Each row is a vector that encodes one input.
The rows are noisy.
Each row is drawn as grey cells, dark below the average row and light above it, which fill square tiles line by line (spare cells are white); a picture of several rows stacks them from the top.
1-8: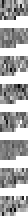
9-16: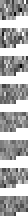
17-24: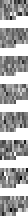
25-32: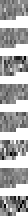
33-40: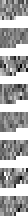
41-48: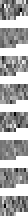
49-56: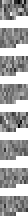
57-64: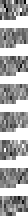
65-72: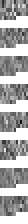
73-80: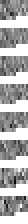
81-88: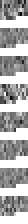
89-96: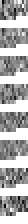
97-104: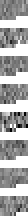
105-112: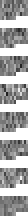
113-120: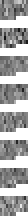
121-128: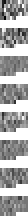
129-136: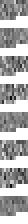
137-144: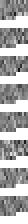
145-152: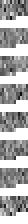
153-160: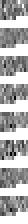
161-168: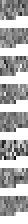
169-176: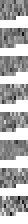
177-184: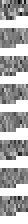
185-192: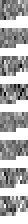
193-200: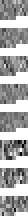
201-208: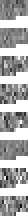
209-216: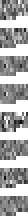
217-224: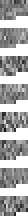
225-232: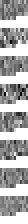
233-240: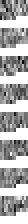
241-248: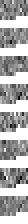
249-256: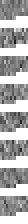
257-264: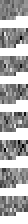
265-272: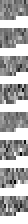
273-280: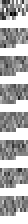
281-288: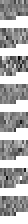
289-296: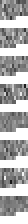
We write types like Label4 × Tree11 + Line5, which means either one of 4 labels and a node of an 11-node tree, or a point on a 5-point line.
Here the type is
(Bool × Bool × Bool + Line7) × Label5 + Line10.
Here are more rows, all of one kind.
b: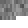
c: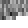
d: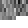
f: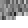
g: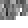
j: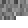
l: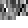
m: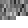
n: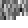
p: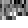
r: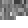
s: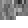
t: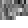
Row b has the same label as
l and m.
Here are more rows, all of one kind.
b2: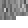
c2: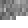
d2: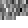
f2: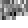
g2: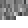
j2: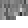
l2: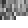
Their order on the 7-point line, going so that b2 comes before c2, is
g2, j2, b2, f2, l2, c2, d2.
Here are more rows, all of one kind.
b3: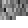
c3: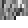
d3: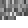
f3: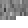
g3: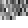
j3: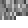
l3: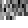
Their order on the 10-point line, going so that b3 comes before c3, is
l3, d3, f3, b3, c3, j3, g3.
